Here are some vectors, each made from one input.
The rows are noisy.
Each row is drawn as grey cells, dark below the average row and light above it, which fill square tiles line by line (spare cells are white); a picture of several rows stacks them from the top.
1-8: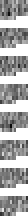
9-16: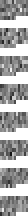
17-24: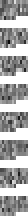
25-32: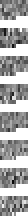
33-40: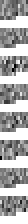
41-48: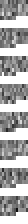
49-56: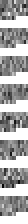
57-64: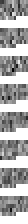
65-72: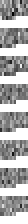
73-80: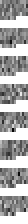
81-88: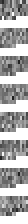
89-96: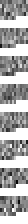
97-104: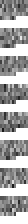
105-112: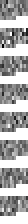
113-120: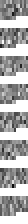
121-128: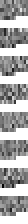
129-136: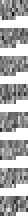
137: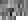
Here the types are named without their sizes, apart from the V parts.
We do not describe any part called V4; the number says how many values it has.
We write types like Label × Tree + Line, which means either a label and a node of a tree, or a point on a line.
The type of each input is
Label × V4 + List(Line).
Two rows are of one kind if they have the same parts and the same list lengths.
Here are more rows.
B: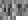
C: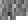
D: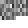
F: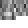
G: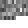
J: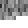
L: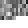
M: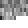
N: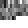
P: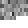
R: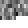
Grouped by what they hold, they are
B, C, J
D, L, M, P, R
F, G
N

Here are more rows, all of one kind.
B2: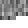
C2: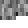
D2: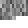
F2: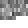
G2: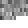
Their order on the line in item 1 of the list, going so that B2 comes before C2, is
D2, B2, C2, F2, G2.
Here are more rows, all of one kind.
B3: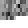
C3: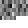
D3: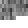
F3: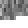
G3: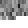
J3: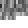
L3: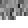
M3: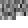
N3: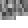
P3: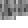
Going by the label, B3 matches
F3, G3, J3 and L3.
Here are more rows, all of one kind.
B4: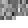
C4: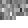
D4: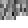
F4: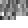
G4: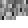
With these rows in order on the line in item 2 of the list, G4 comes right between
C4 and D4.
